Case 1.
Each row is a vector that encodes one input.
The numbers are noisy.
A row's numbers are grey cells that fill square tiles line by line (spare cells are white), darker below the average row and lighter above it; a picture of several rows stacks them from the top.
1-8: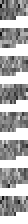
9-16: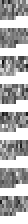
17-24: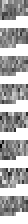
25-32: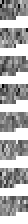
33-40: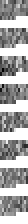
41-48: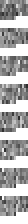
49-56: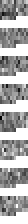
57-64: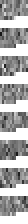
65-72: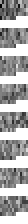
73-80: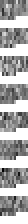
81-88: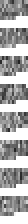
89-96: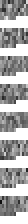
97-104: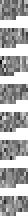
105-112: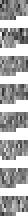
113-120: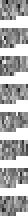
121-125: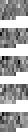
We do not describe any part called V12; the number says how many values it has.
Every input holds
a point on a 4-point line, together with either a point on a 5-point line, or a value of V12.
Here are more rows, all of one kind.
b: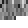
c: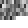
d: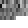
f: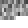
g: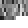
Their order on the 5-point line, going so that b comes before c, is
b, d, c, f, g.
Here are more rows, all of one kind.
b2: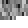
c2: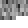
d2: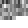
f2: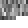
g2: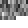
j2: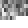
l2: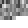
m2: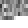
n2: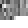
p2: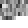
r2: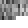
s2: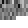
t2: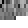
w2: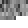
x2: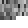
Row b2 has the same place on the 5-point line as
c2, f2, r2 and x2.
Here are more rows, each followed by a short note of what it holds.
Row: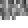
a point on a 4-point line and a value of V12
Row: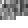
a point on a 4-point line and a value of V12
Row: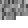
a point on a 4-point line and a value of V12
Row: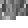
a point on a 4-point line and a value of V12
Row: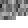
a point on a 4-point line and a point on a 5-point line
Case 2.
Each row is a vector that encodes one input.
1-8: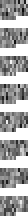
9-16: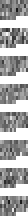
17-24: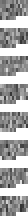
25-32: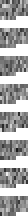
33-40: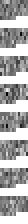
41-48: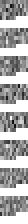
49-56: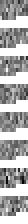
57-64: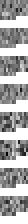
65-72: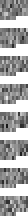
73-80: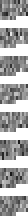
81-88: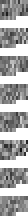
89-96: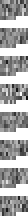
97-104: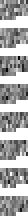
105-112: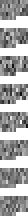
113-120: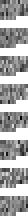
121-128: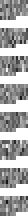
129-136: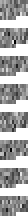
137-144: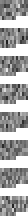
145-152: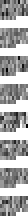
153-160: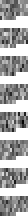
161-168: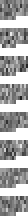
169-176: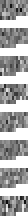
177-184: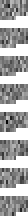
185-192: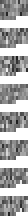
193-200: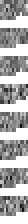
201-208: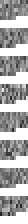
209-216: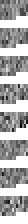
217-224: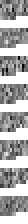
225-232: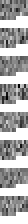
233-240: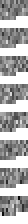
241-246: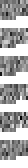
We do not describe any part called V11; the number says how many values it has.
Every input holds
either a point on a 4-point line and a point on a 5-point line, or three true/false values, or a value of V11.
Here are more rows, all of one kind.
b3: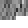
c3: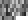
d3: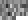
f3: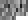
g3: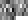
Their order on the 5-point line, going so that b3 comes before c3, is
g3, b3, f3, d3, c3.
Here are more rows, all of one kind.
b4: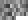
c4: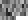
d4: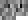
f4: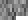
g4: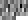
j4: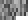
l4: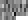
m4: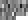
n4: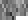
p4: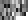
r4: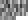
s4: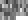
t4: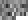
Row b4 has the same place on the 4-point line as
j4 and n4.
